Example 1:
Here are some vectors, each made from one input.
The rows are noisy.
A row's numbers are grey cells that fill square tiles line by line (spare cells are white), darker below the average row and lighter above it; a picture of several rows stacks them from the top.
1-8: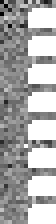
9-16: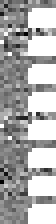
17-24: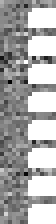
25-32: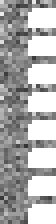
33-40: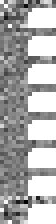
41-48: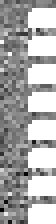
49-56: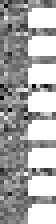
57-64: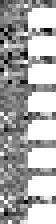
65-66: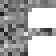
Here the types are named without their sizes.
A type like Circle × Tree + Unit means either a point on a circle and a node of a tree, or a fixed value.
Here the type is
Bool × Bool × Bool.
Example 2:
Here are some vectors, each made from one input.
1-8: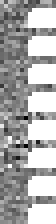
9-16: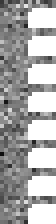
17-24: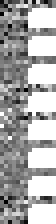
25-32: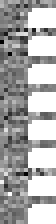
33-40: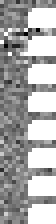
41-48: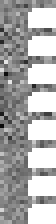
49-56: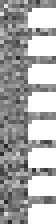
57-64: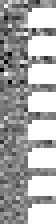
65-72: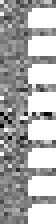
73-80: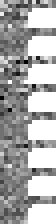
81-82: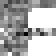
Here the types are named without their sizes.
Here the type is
Bool × Bool × Bool × Bool.
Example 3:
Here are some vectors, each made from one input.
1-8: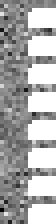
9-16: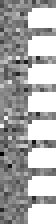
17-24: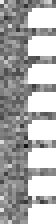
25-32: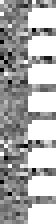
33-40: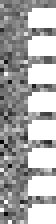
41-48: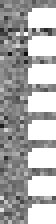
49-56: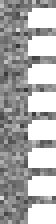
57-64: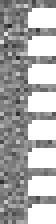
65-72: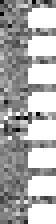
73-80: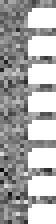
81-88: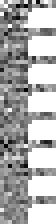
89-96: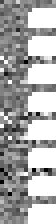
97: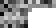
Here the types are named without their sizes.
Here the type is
Bool × Bool × Bool × Bool.
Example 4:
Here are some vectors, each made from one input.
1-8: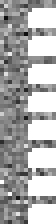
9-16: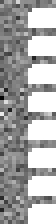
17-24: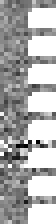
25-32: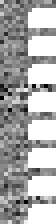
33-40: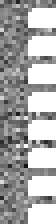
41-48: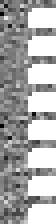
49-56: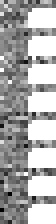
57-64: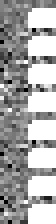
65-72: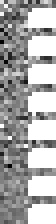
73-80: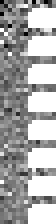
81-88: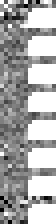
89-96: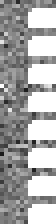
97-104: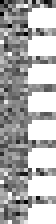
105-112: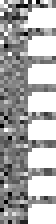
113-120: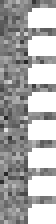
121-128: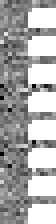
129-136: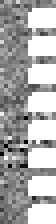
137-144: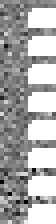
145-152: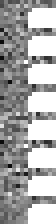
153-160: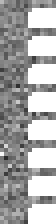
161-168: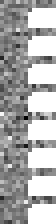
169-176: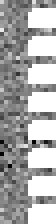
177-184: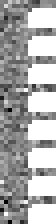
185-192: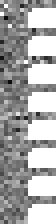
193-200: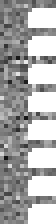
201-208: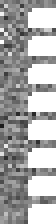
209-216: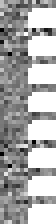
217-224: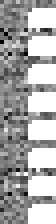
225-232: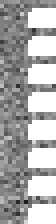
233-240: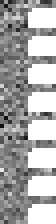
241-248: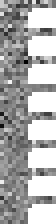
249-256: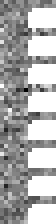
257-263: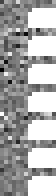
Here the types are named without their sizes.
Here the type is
Bool × Bool × Bool × Bool.
